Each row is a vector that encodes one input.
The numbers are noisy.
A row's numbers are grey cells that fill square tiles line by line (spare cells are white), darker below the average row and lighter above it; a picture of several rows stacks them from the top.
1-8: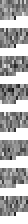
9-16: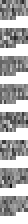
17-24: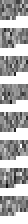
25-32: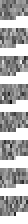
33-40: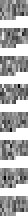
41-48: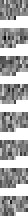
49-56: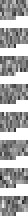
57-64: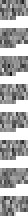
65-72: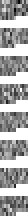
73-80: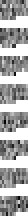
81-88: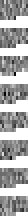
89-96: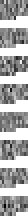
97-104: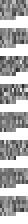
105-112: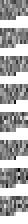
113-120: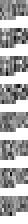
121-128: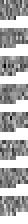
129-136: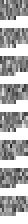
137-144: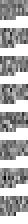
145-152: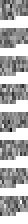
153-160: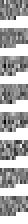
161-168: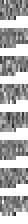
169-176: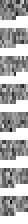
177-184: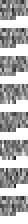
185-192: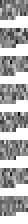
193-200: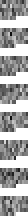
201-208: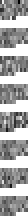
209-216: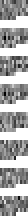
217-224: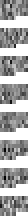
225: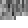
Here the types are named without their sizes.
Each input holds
either a point on each of two circles, or a node of a tree.
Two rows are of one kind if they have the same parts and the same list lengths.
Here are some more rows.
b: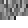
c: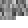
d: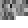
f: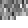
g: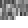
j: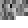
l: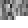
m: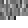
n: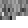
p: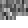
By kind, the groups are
b, c, d, g, j, l, m, n
f, p

